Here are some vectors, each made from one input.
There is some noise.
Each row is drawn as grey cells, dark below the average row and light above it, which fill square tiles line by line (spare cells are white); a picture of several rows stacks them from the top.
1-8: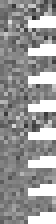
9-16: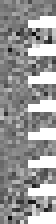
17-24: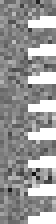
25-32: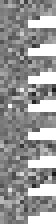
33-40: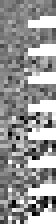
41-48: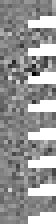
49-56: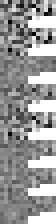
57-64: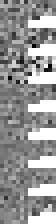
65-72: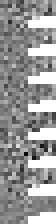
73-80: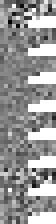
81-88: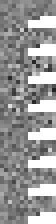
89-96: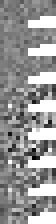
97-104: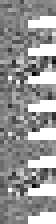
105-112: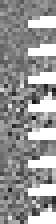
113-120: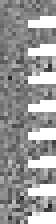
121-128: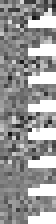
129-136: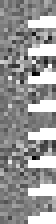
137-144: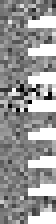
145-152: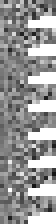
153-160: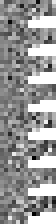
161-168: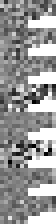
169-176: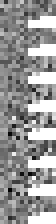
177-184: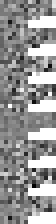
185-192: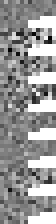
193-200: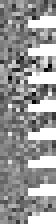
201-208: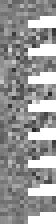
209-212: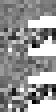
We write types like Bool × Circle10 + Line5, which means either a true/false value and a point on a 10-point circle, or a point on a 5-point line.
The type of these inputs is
((Bool × Bool × Bool + Unit) × Line5 + Circle8) × Label6 × Line6.
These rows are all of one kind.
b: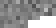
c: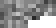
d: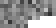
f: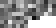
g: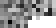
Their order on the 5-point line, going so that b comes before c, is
f, b, g, d, c.
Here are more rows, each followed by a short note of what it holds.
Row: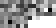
one of 6 labels, a point on a 5-point line and a point on a 6-point line
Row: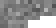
one of 6 labels, a point on a 5-point line and a point on a 6-point line
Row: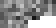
one of 6 labels, a point on a 5-point line and a point on a 6-point line
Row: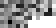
one of 6 labels, a point on a 5-point line, a point on a 6-point line and three true/false values
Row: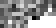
one of 6 labels, a point on a 5-point line and a point on a 6-point line
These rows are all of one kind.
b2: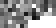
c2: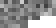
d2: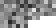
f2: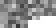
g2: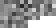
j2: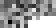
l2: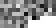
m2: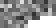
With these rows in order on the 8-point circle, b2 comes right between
j2 and m2.
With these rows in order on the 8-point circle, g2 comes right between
c2 and d2.
